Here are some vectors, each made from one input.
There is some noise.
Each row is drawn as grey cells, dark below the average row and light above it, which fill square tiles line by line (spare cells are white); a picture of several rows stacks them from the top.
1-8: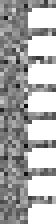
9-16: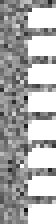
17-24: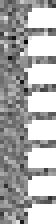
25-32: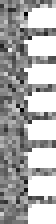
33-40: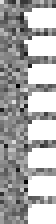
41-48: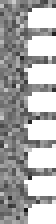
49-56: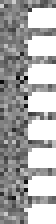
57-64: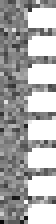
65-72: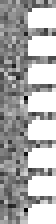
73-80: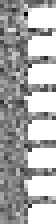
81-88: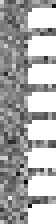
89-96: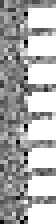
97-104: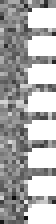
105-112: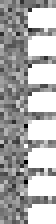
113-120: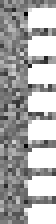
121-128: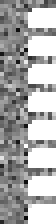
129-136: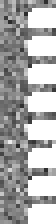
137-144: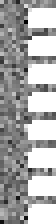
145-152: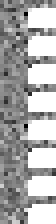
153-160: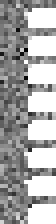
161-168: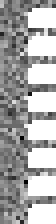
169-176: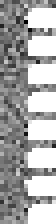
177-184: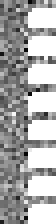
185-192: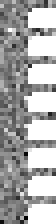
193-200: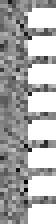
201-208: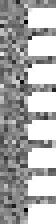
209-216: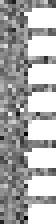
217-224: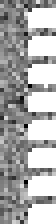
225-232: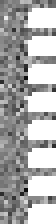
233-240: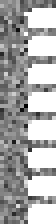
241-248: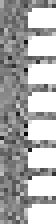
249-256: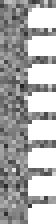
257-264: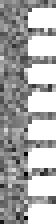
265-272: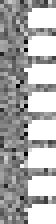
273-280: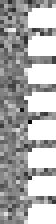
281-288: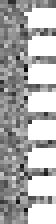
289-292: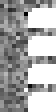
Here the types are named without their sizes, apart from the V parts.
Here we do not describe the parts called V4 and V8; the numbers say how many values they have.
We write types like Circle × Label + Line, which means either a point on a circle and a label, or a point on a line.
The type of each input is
Line × (Line + V4) × V8.
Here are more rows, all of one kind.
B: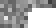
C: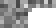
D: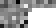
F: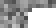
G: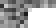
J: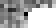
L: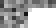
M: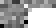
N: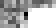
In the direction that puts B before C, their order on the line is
B, L, M, G, N, C, D, F, J.
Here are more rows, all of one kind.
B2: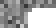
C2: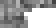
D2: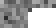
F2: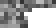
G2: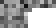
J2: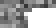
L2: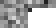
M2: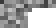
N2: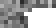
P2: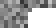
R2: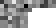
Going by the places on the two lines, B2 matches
C2, G2 and R2.
